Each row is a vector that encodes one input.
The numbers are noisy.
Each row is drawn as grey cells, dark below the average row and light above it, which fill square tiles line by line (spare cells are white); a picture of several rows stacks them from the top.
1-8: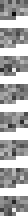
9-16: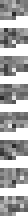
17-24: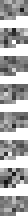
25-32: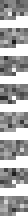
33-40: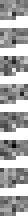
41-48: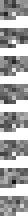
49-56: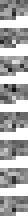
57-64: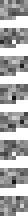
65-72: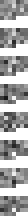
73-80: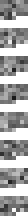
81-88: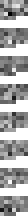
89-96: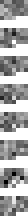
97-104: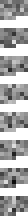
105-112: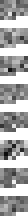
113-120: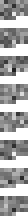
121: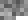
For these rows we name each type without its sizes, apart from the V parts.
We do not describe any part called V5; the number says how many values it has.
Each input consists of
either three values of V5, or a list of points on a line.
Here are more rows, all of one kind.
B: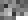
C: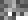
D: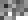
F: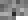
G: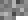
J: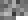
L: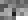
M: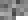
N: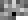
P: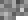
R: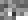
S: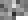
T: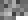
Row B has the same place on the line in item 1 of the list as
L and R.
